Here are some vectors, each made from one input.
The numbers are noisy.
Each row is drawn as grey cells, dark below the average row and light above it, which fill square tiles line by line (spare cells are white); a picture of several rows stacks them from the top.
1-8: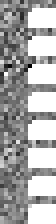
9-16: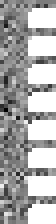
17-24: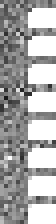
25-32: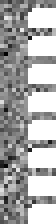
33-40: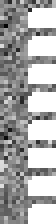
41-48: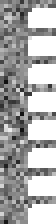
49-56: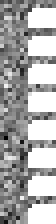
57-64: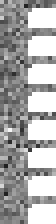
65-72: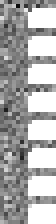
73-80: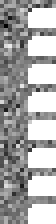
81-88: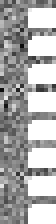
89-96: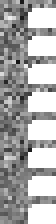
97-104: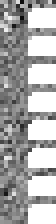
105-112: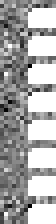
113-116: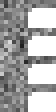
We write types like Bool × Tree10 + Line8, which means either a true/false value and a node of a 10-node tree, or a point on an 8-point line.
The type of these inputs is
Bool × Bool × Bool + Line6 + Tree9.
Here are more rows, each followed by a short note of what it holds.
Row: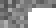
three true/false values
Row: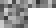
three true/false values
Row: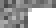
three true/false values
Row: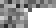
a node of a 9-node tree
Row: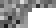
a node of a 9-node tree
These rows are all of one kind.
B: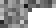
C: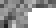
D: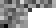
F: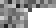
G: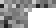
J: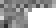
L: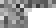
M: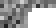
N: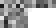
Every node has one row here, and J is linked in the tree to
D, L and N.
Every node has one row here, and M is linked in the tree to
D.
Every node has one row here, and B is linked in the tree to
L.
